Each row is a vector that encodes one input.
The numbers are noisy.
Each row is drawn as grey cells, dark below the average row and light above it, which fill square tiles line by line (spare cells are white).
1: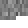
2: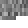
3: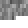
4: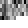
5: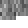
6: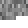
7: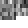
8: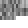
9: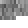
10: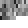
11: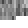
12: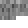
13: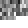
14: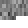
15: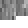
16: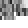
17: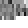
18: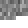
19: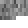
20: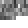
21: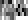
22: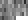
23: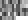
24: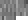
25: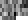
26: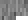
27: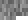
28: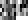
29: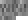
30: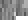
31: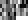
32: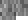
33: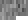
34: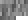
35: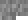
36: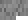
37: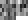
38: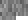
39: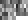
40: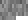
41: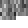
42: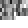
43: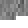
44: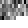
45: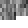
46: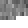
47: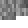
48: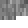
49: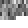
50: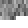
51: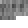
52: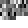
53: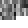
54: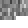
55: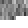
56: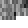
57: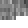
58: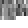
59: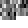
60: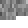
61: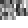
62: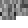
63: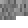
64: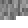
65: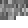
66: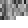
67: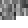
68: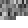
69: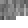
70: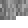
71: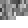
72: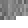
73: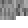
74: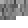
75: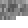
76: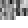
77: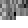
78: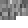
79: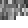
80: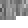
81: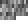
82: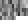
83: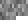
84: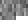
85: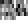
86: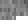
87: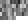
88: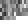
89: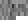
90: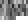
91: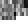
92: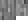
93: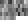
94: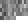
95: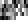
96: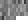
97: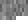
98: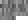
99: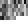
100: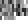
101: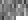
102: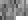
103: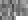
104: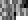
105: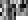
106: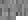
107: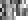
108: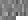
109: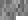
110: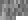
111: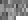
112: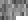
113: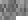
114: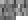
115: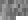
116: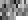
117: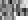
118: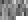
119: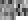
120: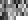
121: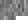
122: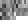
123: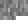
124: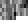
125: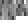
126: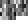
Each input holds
a list of up to three points on a 7-point line.
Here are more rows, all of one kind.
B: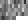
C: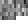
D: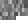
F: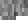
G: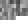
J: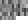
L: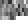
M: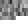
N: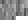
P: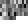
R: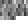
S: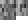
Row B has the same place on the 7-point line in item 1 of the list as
D, N, P and R.
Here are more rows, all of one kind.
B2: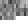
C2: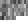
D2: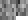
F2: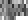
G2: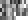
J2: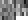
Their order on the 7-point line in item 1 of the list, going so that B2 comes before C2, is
B2, F2, C2, J2, G2, D2.
